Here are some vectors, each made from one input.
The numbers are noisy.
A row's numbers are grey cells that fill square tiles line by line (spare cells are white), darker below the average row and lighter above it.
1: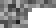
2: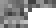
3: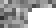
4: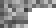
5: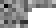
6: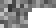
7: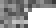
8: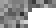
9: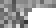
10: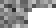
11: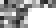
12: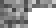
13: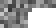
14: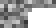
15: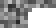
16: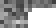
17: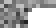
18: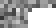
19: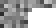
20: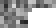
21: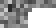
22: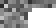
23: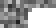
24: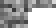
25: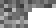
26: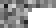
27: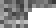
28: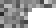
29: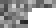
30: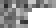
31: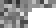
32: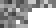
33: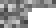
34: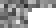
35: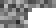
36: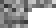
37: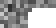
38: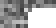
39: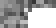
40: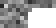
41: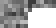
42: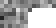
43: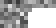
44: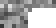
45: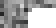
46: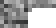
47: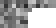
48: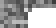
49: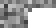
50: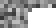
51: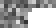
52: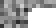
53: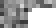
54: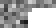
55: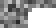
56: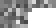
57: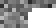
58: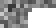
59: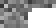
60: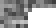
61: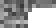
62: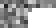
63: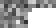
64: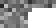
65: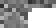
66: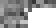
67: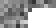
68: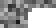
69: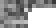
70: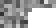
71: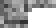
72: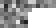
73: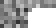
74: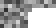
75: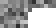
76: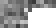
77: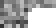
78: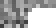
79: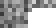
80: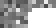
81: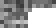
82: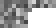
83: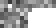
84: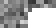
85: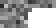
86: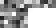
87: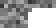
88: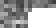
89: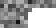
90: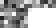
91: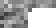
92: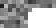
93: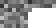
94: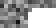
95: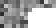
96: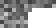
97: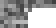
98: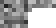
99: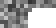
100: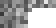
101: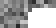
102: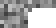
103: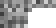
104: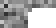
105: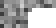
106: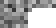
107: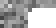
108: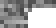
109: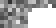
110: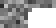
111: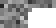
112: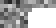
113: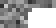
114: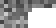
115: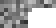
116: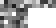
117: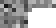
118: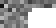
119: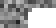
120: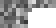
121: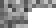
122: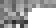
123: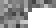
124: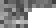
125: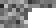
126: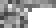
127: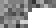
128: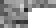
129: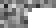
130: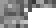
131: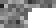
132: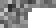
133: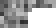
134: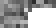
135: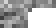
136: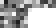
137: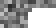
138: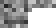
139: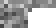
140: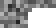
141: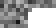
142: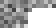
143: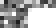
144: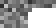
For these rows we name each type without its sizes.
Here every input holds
a list of points on a line.
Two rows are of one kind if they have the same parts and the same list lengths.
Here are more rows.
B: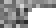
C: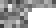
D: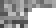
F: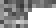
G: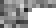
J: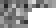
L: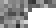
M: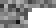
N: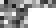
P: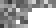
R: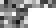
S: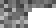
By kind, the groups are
B, C, D, G, J, P
F, L, M, S
N, R

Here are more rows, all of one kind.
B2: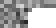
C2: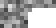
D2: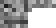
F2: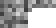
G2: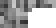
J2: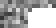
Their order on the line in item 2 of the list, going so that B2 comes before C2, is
J2, F2, D2, G2, B2, C2.
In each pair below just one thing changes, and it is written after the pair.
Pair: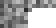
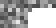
the place on the line in item 1 of the list
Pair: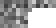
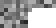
the place on the line in item 2 of the list
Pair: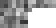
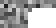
the place on the line in item 1 of the list
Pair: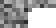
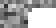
the place on the line in item 1 of the list
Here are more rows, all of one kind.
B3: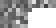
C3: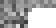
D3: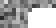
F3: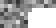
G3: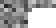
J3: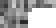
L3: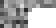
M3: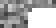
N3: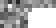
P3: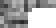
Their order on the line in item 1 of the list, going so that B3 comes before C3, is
D3, M3, N3, F3, B3, J3, P3, L3, C3, G3.
